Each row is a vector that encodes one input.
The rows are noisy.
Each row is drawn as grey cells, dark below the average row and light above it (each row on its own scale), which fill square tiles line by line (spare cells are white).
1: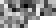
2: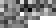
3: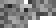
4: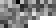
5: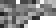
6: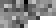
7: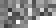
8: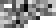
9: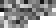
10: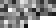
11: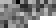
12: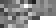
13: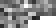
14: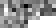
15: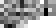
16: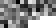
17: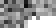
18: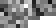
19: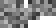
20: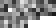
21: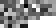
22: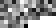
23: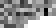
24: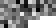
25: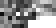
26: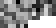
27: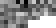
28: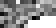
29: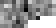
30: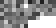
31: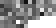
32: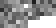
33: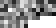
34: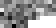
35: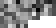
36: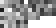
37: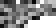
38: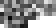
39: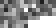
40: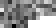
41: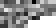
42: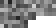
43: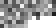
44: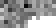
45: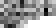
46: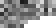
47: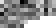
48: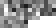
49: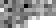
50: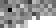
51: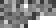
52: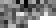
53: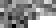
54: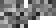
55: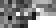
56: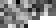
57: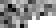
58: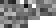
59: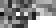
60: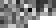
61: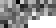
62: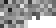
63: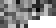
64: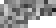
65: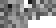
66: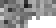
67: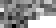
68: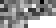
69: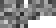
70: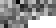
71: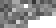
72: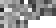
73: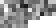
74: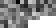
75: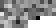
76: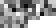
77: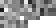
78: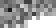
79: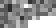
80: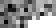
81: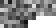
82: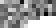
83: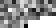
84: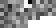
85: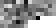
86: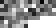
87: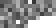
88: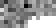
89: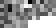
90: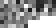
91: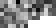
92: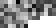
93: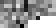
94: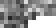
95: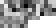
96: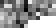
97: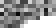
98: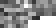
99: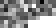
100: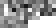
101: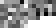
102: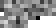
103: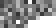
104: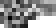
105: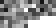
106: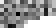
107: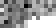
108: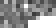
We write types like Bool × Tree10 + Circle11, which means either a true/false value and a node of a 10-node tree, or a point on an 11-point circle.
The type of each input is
(Label7 + Line5) × Label10.
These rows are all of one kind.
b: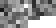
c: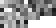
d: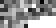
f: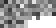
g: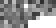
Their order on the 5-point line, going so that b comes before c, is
g, d, b, f, c.
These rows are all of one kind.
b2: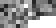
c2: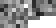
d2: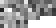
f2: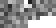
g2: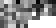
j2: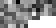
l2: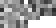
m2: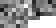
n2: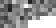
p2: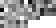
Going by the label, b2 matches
c2 and m2.
